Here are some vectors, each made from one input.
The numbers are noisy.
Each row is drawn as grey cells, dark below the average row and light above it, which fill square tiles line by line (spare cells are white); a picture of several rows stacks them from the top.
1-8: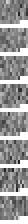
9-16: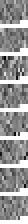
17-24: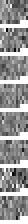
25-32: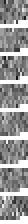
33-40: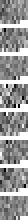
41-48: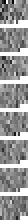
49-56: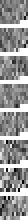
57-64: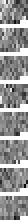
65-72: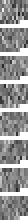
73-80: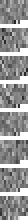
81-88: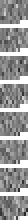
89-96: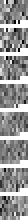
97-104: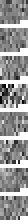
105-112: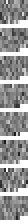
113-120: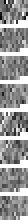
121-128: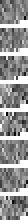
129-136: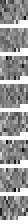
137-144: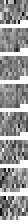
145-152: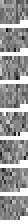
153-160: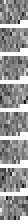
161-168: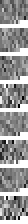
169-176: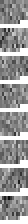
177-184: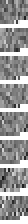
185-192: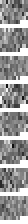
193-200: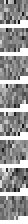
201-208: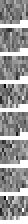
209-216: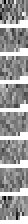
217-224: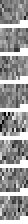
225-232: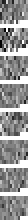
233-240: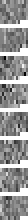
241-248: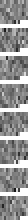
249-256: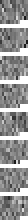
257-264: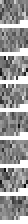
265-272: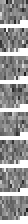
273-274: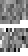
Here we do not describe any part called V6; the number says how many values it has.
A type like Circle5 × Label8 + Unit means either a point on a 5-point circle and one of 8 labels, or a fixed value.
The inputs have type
Bool × Line11 + Line9 × (Line9 + V6).
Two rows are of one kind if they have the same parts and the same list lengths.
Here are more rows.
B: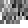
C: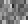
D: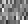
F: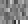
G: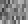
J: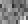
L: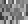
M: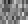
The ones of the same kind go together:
B, C, J
D, L, M
F, G

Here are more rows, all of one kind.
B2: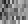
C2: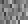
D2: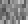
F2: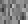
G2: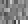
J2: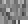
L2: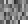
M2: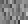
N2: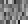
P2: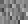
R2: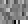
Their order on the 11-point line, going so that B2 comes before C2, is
D2, F2, J2, P2, R2, M2, B2, G2, C2, N2, L2.
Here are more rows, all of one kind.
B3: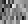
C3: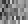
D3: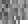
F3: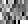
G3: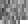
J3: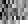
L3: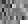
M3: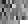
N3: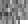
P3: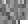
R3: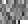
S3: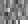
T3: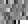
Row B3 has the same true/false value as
L3 and M3.
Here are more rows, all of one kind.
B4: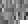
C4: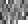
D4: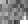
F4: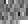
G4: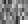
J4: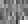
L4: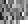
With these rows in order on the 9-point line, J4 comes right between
D4 and G4.
